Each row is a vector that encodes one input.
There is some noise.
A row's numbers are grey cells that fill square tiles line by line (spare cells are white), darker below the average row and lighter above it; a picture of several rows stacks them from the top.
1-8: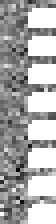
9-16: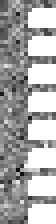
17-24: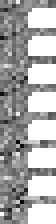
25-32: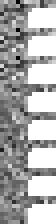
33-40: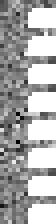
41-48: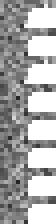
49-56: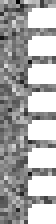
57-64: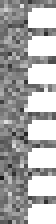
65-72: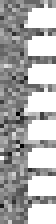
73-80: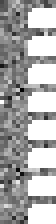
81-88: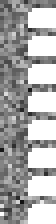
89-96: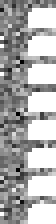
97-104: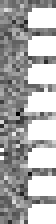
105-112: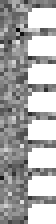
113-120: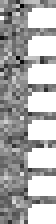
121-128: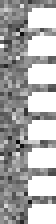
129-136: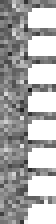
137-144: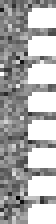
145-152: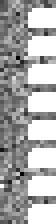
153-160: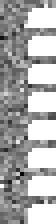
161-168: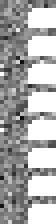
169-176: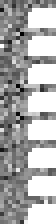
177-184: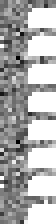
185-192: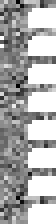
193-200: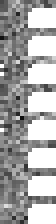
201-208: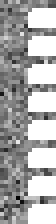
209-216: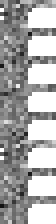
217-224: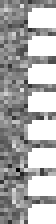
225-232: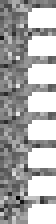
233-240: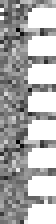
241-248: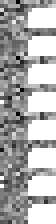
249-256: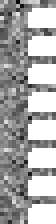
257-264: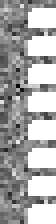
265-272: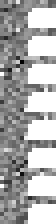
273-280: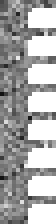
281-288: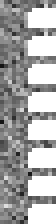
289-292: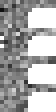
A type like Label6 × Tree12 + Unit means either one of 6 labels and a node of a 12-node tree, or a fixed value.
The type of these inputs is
Line7 + Line14.
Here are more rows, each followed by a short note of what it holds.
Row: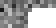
a point on a 14-point line
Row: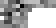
a point on a 7-point line
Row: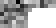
a point on a 7-point line
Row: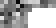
a point on a 7-point line
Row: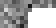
a point on a 14-point line
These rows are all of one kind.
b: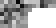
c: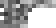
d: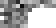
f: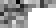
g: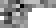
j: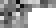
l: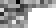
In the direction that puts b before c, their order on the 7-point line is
l, f, b, j, g, d, c.
